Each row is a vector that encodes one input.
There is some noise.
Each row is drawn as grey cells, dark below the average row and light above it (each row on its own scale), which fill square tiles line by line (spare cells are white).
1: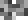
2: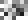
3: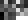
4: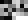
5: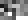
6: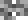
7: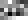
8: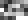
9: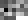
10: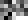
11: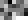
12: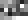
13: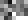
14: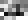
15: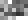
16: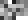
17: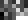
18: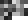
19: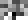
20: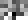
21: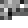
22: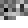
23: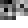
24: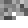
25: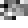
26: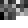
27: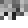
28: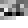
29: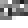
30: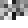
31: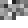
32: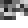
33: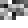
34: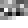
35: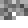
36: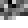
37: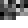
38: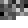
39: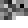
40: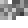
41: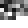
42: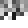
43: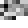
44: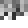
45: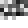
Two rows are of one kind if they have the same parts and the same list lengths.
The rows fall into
3 kinds.
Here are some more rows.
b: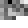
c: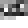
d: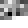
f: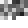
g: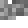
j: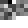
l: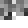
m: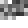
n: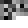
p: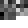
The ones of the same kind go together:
b, j, l, n
c, d, f, g, m
p

